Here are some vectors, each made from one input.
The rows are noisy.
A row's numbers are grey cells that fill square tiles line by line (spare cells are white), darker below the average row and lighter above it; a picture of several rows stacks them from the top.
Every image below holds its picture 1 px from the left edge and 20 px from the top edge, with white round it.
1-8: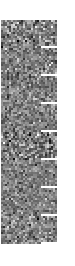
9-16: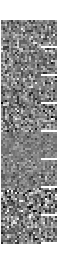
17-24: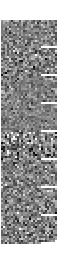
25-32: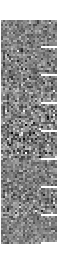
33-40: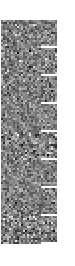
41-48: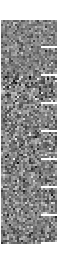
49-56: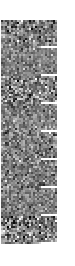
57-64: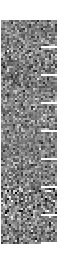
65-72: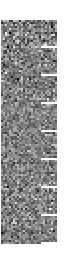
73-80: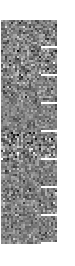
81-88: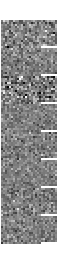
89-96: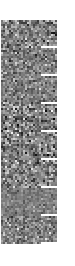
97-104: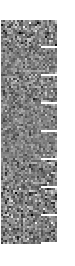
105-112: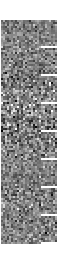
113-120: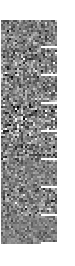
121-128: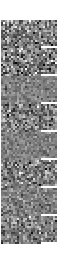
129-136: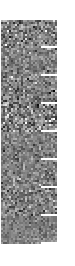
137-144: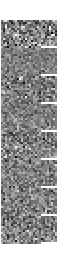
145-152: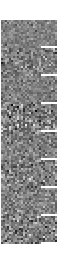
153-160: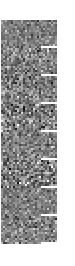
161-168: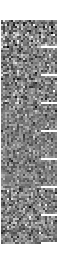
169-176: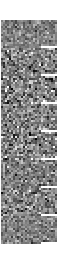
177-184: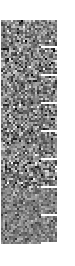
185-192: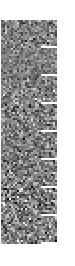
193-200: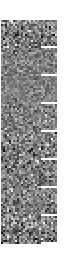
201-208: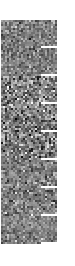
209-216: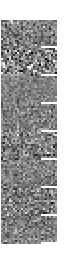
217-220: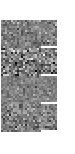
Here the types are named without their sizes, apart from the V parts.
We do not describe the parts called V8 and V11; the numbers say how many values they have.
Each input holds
a point on a line, a value of V8 and a value of V11, together with either a fixed value, or four true/false values.
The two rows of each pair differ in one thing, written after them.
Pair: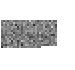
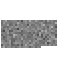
one of the four true/false values
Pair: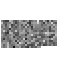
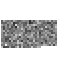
the place on the line
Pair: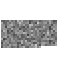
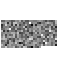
the value of V8
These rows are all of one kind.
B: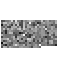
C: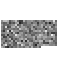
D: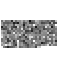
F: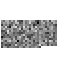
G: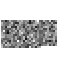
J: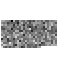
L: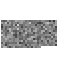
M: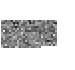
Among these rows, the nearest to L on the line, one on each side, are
C and G.
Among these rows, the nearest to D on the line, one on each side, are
G and M.
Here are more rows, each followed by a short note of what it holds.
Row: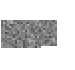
a point on a line, four true/false values, a value of V8 and a value of V11
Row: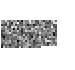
a point on a line, a value of V8 and a value of V11
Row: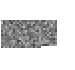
a point on a line, a value of V8 and a value of V11
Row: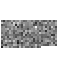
a point on a line, a value of V8 and a value of V11
